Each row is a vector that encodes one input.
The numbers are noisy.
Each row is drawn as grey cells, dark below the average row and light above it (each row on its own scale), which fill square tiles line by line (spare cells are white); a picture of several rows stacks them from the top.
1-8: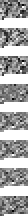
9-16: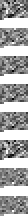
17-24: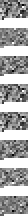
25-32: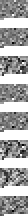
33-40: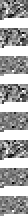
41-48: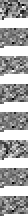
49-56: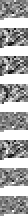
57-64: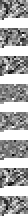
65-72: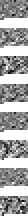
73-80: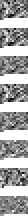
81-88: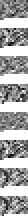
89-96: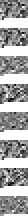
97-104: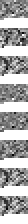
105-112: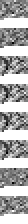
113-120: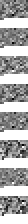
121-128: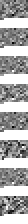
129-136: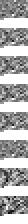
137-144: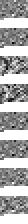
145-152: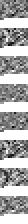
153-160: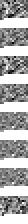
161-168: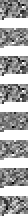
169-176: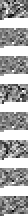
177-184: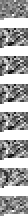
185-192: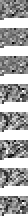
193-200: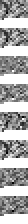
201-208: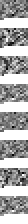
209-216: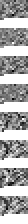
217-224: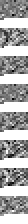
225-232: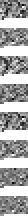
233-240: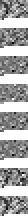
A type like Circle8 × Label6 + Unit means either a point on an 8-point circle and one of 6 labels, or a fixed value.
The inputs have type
Line7.
